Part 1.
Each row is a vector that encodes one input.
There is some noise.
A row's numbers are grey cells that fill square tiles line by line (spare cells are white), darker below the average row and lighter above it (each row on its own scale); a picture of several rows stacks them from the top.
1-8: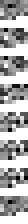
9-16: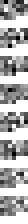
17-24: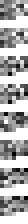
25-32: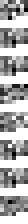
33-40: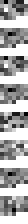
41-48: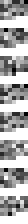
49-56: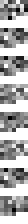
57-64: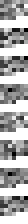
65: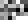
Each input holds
one of 6 labels.
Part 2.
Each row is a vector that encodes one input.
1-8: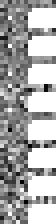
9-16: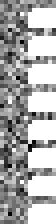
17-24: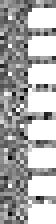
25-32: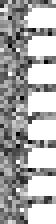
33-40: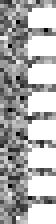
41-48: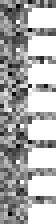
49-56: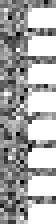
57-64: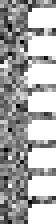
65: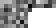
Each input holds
four true/false values.
